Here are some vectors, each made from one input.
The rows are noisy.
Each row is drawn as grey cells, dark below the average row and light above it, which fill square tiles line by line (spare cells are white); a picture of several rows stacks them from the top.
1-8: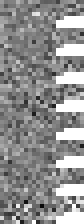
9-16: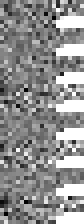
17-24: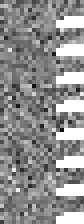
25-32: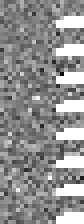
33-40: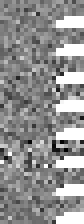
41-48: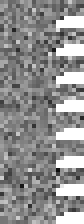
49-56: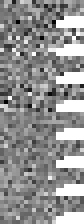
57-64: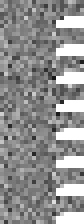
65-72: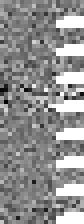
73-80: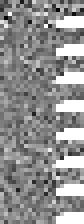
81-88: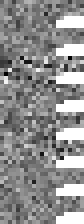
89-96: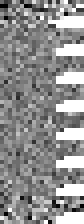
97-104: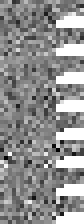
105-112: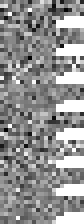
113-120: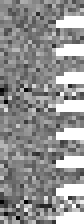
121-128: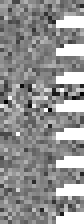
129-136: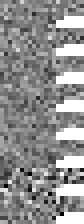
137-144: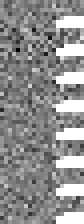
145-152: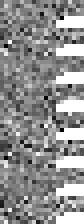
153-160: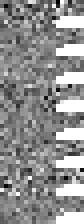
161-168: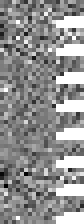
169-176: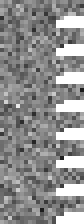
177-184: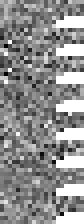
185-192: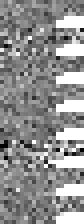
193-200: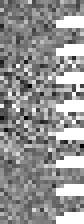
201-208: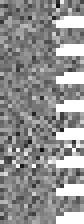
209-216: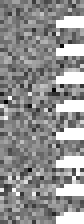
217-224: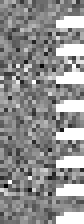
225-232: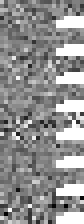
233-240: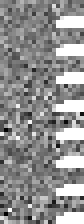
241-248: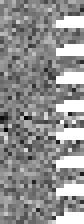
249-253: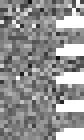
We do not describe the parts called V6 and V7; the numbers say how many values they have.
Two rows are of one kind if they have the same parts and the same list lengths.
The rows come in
3 kinds.
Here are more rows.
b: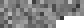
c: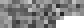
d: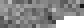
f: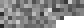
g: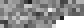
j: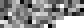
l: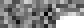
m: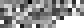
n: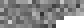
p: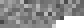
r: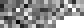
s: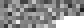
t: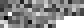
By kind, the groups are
b, f, n
c, d, g, l, p, s
j, m, r, t

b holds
a true/false value, a value of V6 and a value of V7.
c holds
a node of a 9-node tree, a true/false value and a value of V7.
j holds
a point on an 8-point circle.
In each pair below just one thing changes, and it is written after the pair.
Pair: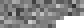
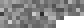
the value of V6
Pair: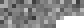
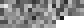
the true/false value
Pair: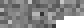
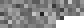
the value of V7
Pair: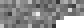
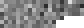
the value of V6
